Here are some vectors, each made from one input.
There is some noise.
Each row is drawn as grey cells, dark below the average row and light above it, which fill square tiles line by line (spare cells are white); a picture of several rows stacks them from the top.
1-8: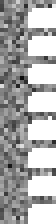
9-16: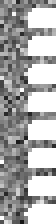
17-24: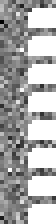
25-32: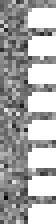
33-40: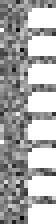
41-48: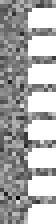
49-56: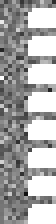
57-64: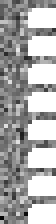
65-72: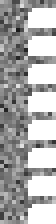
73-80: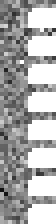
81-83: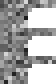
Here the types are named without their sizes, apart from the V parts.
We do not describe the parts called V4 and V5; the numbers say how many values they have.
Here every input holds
a point on each of two circles, a value of V4 and a value of V5.
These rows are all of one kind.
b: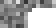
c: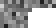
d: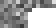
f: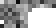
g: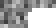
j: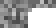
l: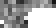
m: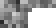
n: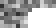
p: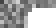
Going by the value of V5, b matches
d, g and p.
